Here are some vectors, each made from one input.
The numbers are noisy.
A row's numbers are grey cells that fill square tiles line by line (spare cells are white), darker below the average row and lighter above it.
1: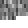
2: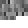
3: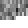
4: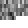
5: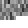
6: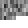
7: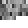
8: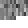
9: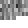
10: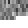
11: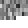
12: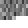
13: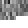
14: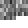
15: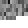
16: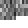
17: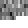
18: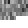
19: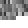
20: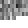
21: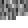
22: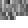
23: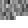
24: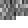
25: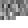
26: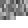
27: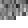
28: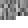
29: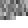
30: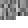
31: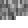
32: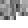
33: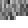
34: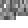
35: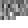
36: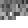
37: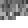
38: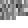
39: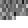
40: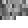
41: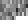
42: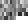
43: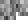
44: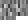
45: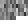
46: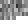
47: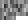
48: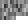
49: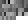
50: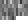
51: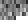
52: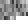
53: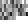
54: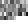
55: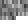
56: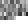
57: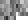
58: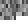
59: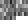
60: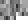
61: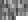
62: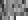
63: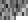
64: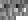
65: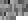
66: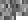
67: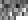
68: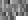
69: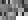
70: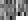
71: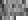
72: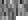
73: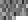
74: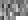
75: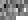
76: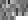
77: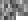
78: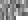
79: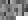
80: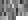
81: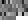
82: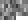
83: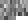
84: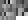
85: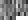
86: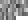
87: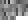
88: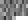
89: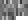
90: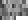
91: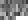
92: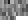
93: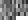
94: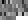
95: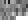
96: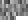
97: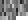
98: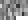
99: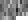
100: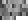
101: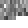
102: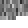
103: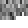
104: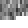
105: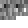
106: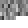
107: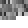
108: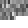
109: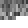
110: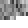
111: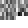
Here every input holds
either four true/false values, or a list of up to two points on a 6-point line.
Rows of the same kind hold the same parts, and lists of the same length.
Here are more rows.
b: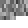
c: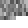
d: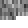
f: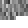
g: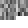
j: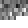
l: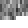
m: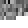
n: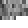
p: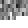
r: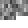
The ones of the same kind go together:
b, c, g, j, p, r
d, l
f, m
n

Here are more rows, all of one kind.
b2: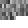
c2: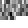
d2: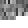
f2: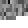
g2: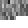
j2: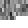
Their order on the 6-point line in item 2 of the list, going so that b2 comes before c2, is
b2, g2, d2, c2, j2, f2.
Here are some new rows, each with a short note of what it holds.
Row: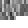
a list of two items
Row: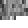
the empty list
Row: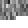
a list of two items
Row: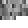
the empty list
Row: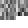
four true/false values
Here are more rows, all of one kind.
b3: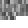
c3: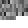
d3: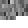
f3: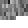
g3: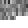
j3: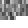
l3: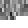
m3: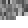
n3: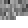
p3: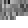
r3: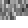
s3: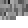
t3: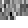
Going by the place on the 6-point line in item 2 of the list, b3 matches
g3, j3 and l3.
